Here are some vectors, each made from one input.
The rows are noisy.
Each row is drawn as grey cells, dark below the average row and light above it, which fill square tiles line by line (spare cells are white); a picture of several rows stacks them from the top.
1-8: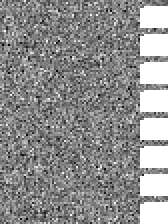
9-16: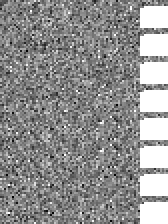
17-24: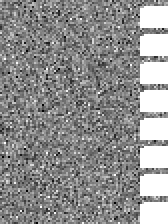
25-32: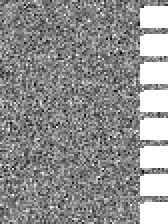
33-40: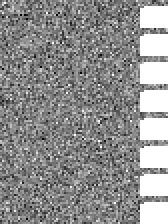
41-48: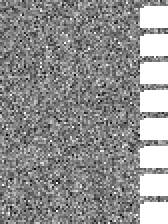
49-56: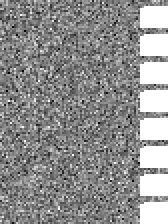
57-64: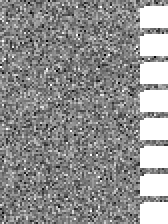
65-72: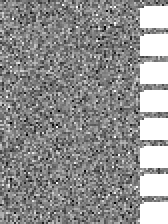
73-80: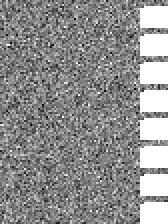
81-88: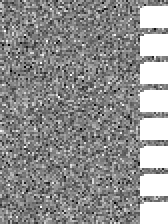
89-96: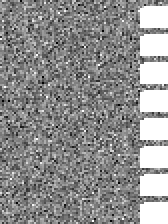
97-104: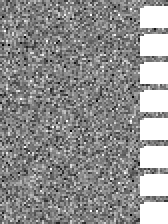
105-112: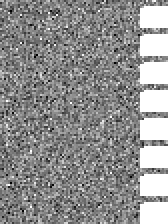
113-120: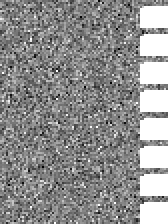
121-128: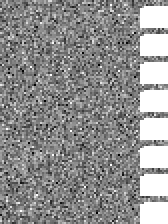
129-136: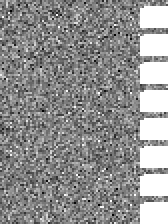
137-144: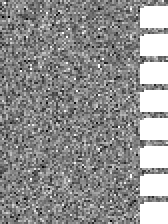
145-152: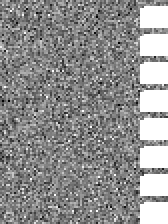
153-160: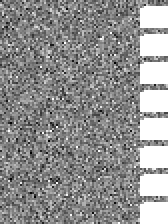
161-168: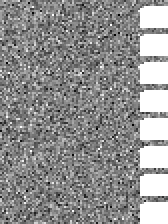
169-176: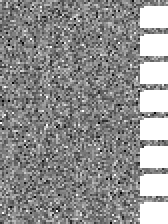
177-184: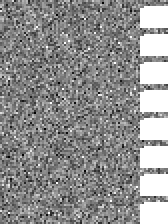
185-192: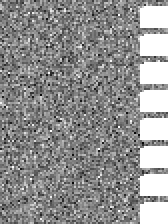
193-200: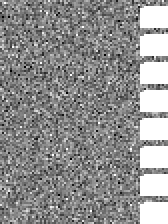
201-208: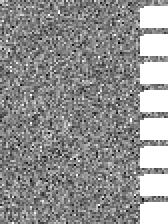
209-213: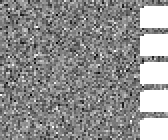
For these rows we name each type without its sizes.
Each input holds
a point on each of two circles.
